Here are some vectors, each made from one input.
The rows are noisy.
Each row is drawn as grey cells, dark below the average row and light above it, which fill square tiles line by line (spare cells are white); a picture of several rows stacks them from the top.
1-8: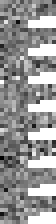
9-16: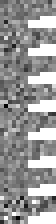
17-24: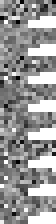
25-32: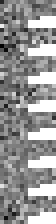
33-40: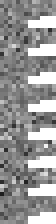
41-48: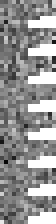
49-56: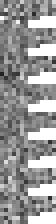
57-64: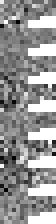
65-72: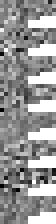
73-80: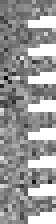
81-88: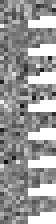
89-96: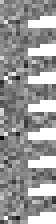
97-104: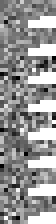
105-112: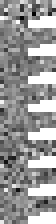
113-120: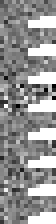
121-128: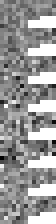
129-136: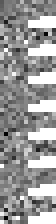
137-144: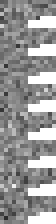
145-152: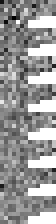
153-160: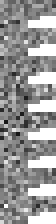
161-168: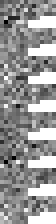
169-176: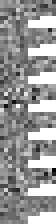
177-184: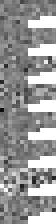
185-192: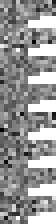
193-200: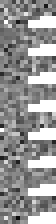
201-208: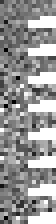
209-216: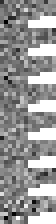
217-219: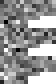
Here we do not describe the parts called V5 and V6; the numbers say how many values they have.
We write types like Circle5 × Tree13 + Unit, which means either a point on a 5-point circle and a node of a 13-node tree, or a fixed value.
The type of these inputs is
Bool × Bool × Bool + (Line4 + Line9) × V6 + V5.
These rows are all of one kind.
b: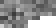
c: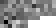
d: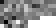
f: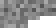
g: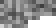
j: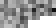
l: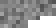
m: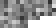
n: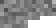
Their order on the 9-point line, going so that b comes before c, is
f, j, n, g, b, l, c, m, d.
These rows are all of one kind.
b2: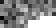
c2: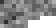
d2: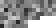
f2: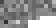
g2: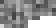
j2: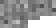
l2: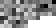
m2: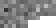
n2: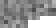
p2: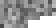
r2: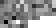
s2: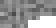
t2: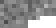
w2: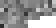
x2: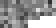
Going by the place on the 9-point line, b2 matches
f2, j2, r2 and w2.
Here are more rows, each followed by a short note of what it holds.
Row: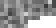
three true/false values
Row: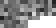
a point on a 4-point line and a value of V6
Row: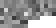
a value of V5
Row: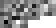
three true/false values
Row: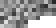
a point on a 9-point line and a value of V6
